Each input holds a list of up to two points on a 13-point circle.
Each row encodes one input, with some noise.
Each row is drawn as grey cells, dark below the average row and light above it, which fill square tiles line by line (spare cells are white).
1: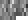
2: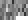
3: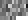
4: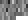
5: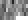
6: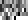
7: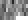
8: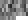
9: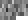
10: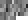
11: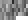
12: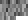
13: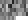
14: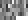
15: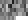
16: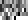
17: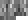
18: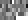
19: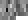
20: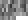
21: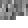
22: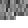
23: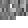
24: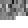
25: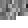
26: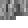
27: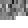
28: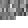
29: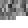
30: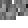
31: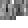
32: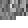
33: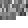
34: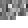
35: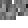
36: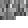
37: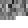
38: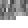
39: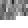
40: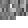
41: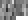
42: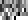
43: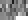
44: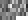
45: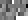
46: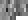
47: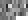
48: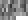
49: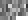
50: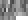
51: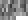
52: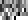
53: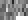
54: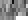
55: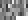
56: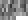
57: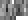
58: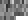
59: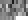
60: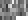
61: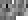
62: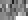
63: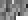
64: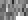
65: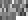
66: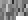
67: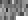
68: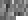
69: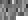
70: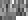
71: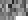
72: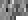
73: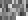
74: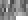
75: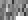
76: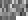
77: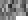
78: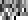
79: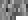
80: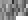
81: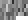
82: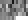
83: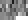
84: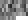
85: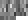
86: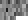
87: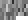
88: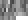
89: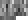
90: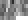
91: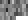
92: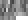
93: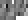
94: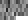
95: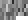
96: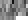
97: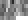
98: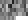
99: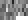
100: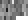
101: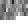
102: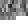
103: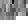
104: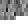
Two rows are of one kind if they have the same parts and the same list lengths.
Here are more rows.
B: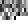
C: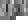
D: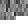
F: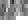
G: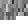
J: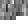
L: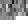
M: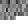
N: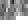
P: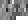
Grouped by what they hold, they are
B
C, D, J, M, P
F, G, L, N

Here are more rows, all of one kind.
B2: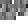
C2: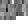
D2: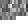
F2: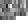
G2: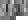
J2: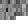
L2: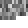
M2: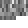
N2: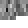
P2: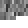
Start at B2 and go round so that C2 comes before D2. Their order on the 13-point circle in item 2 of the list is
B2, L2, M2, C2, G2, F2, P2, N2, J2, D2.
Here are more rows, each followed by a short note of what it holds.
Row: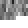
a list of one item
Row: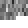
a list of one item
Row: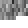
a list of one item
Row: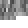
a list of one item
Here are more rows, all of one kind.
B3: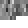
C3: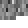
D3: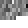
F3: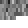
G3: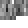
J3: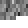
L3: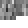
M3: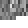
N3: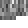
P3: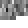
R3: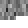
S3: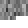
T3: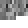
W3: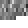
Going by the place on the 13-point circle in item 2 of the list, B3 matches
D3, F3 and M3.
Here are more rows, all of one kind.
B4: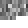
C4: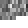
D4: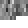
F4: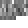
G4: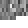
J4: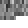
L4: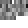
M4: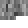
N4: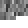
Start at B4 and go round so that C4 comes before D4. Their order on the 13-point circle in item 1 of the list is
B4, C4, G4, F4, D4, M4, J4, N4, L4.
